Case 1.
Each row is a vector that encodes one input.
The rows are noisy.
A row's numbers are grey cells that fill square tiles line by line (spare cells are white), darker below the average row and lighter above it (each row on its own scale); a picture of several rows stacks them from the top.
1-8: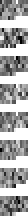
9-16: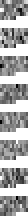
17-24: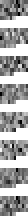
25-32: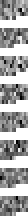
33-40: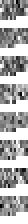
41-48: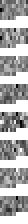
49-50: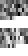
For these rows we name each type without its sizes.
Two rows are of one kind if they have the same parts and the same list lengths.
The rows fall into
2 kinds.
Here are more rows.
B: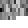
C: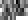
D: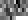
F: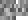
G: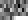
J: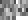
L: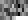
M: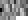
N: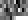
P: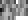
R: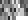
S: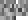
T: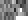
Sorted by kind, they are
B, D, G, L, M, N, P, R, T
C, F, J, S

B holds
three true/false values.
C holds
a point on a line.
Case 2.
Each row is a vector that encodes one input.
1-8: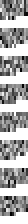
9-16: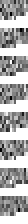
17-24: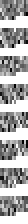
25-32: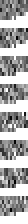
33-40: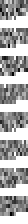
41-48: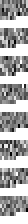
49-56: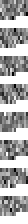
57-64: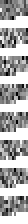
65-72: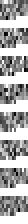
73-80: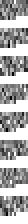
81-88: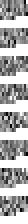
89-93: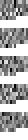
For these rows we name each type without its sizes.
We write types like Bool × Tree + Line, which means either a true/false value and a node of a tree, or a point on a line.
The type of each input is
Bool × (Circle + Unit).
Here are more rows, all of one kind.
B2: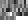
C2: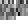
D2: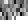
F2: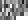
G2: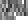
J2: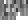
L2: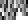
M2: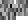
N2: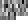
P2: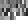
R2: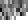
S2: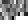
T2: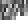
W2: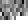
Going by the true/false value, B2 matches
G2, P2 and S2.
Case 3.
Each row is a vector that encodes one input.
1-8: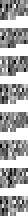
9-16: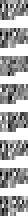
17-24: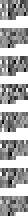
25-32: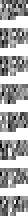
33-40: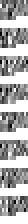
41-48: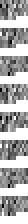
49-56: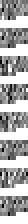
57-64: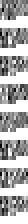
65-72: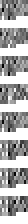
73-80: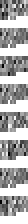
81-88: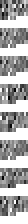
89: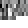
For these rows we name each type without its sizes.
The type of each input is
Bool × Label.
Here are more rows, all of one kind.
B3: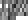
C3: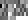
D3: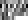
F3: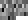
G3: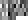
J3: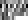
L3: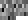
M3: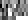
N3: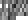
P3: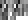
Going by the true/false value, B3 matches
F3, G3, L3 and N3.
